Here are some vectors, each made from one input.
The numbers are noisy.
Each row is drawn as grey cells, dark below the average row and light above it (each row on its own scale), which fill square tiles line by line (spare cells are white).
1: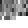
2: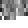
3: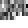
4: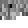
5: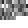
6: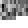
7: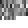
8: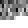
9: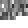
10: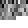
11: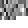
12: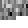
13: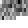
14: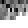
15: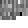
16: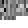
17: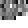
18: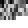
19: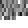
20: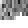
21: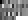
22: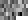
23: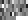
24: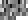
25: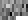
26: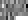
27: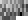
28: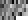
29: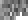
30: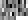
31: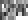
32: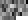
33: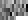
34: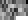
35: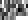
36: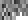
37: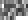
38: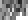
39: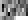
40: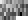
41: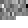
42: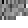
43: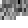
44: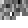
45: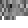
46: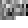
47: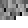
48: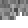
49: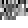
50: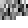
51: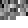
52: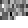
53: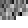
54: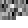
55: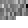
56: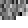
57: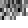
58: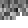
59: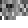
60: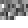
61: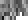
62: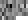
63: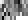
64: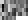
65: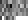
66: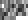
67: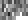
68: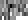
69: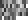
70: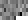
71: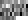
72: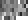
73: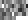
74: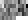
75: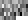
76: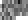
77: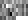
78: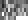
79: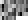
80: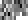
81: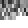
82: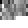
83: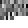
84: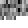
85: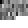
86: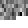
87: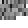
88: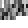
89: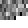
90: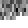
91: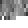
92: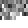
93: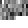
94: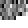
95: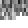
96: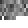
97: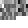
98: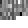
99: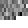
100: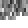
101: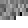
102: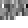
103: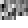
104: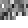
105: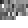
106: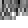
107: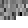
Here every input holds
a point on an 11-point line, together with either a point on a 9-point line, or four true/false values.
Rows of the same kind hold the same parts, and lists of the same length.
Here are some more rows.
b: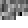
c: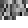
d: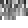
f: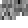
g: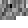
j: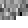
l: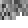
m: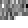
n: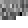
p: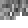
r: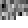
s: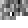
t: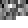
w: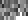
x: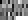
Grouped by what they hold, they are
b, f, j, l, m, n, p, r, s, t, w, x
c, d, g

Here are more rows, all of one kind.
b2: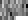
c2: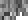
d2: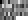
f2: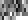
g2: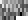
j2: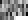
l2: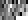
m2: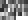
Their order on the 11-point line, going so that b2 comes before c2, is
g2, l2, m2, d2, b2, j2, c2, f2.
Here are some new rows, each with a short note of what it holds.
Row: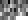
a point on an 11-point line and four true/false values
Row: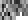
a point on an 11-point line and four true/false values
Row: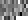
a point on a 9-point line and a point on an 11-point line
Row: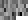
a point on a 9-point line and a point on an 11-point line
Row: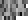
a point on a 9-point line and a point on an 11-point line
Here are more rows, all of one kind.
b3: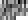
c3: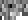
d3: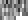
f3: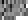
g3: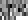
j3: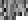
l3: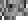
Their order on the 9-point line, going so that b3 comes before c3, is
d3, b3, j3, f3, l3, g3, c3.
